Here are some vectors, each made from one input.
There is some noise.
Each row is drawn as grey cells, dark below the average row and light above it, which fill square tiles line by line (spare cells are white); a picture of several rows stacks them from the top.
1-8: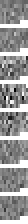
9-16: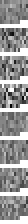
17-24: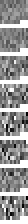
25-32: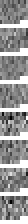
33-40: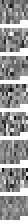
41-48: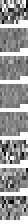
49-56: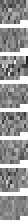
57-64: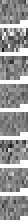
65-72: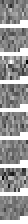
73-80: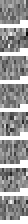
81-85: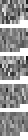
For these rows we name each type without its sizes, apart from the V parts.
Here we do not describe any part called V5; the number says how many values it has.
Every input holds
either a point on a line, or three true/false values and a value of V5.
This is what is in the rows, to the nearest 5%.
About 20% of them hold a point on a line. The rest hold three true/false values and a value of V5.
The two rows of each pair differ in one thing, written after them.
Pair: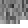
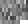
one of the three true/false values
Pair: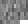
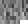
the value of V5
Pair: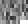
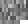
one of the three true/false values
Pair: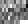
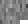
one of the three true/false values
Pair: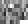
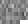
the value of V5
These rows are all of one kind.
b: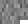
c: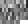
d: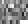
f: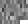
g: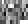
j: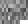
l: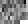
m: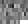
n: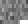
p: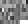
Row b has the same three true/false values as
c, d, f and l.
